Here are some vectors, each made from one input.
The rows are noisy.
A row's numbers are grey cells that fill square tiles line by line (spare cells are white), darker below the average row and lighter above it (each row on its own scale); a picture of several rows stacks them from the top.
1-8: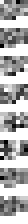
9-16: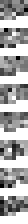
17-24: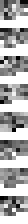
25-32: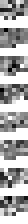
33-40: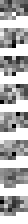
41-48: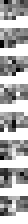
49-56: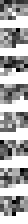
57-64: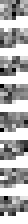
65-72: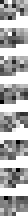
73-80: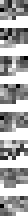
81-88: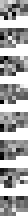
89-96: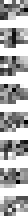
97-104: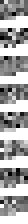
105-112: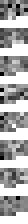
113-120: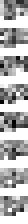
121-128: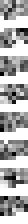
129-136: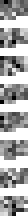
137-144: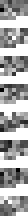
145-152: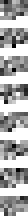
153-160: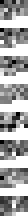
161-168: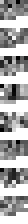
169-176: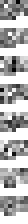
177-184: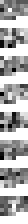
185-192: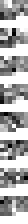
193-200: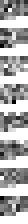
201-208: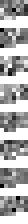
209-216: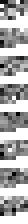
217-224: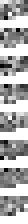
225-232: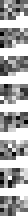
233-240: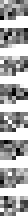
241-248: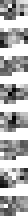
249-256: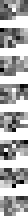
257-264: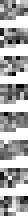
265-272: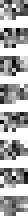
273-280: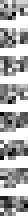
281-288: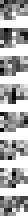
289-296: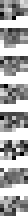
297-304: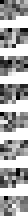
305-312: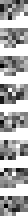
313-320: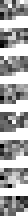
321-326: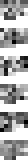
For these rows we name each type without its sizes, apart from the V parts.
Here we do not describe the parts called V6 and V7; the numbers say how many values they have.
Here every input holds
a value of V6, together with either a point on a circle and a true/false value, or a value of V7.
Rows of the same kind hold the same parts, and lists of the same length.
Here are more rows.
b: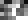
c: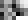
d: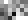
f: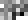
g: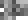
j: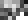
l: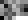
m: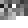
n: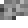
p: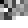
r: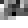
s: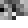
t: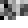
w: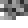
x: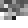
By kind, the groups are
b, c, f, l, n, p, s, t
d, g, j, m, r, w, x

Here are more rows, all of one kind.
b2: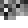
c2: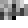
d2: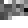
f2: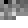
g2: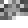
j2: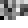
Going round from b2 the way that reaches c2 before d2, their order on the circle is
b2, g2, c2, f2, j2, d2.
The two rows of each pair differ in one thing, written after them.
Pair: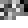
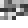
the place on the circle
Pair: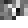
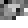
the place on the circle
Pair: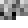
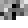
the place on the circle
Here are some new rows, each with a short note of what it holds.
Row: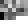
a point on a circle, a true/false value and a value of V6
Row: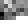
a point on a circle, a true/false value and a value of V6
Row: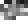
a value of V6 and a value of V7
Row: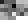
a point on a circle, a true/false value and a value of V6
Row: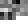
a value of V6 and a value of V7
